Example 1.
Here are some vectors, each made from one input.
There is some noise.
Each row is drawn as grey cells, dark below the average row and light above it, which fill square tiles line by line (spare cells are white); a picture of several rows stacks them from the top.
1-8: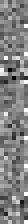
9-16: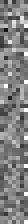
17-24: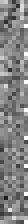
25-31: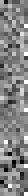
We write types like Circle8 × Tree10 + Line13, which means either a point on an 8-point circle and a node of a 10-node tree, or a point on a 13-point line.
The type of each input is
Line5.
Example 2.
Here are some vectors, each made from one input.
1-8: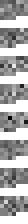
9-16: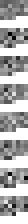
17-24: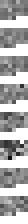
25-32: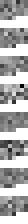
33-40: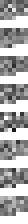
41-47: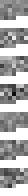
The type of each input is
Circle6 + Unit.
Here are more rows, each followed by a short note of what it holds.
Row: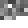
a point on a 6-point circle
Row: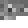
a point on a 6-point circle
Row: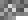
a point on a 6-point circle
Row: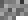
a fixed value
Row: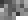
a fixed value
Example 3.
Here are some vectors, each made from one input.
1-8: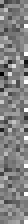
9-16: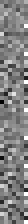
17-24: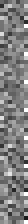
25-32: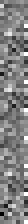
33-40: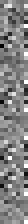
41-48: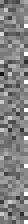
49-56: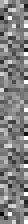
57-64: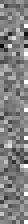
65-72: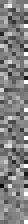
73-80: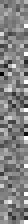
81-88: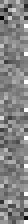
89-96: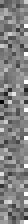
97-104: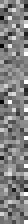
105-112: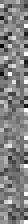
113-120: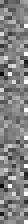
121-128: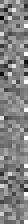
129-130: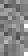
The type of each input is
Line17.
